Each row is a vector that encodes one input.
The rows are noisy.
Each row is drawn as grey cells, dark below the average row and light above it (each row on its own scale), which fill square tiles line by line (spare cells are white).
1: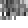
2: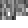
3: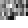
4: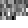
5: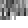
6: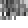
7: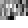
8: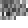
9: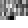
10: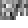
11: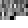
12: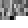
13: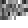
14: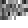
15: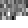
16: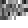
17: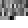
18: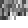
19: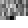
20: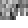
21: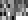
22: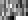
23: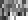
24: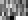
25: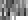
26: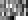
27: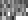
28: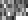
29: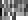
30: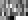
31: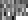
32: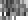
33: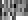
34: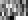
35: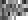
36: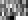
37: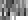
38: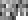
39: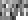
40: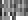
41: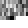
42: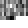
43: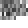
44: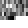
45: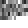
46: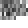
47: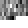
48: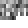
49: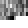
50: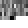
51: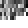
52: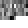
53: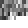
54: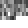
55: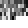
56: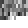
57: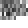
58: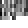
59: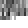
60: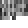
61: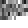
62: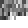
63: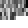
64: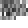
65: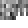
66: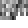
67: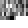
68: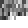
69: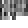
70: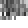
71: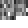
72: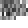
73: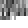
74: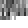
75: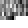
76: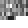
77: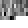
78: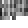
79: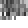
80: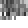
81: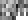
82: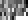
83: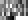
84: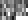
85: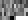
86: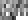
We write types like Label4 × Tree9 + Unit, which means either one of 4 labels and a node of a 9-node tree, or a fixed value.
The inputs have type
Line5 + Line6.
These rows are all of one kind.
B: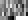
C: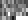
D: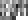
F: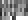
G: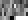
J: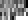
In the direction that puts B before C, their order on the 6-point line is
D, B, G, J, C, F.
